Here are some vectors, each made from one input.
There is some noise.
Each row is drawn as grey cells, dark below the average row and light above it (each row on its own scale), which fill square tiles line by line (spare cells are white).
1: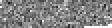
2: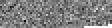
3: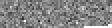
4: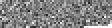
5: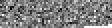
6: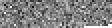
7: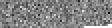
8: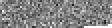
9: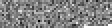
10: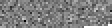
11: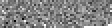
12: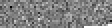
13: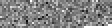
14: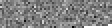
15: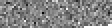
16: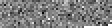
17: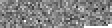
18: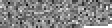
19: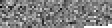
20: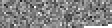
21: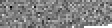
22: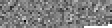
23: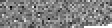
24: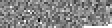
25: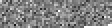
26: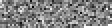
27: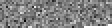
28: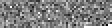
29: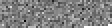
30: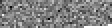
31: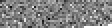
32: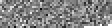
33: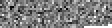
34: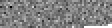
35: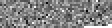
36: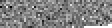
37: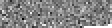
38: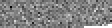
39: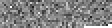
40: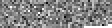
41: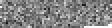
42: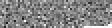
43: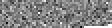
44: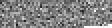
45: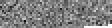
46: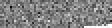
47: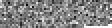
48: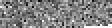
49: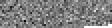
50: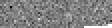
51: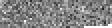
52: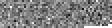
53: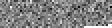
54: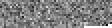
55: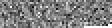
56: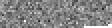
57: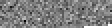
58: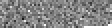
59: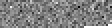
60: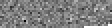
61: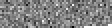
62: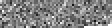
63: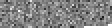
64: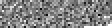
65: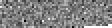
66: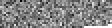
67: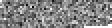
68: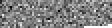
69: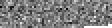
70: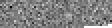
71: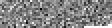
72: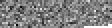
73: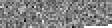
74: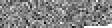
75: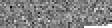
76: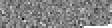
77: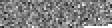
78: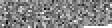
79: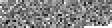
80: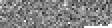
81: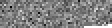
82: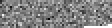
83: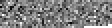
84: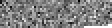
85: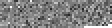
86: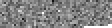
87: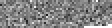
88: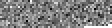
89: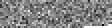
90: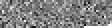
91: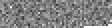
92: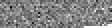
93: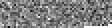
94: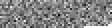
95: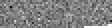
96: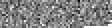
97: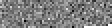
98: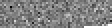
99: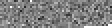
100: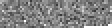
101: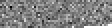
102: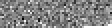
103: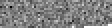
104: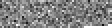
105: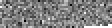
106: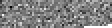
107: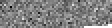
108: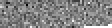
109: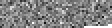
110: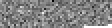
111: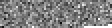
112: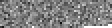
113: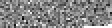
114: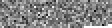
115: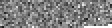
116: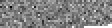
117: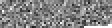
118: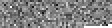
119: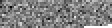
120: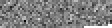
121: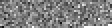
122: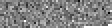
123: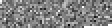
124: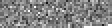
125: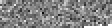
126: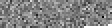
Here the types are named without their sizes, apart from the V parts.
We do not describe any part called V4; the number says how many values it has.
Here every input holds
a list of items, each a true/false value and a value of V4.
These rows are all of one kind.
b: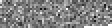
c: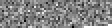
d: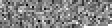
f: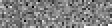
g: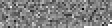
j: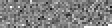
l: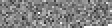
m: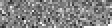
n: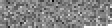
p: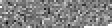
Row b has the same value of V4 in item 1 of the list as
d, m, n and p.
